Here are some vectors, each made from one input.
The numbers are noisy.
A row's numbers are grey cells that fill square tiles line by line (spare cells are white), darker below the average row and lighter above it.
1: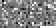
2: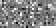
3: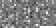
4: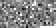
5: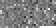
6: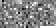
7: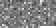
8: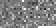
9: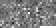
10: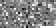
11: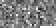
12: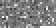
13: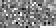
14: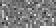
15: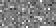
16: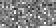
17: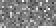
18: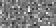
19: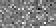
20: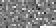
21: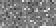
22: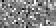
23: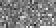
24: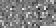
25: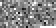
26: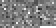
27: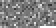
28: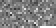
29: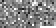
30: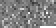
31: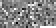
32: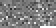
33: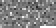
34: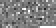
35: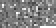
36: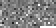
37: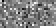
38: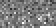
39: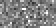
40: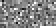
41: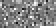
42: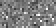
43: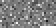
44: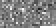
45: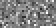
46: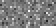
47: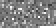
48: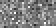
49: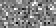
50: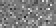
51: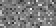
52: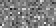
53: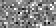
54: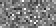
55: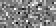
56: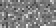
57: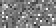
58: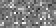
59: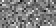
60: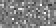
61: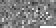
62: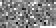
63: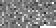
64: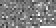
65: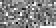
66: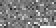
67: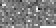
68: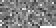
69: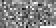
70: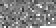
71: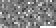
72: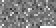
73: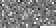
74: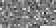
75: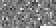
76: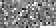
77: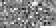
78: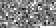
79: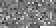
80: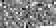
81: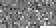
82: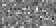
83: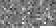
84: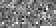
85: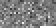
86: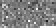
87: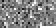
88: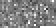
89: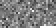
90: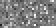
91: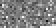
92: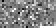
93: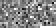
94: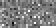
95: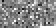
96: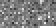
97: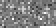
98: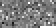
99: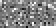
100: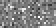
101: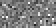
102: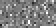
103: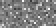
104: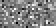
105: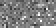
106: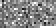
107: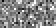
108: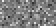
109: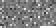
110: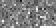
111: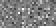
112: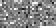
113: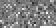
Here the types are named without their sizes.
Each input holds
either a label, or a node of each of two trees.
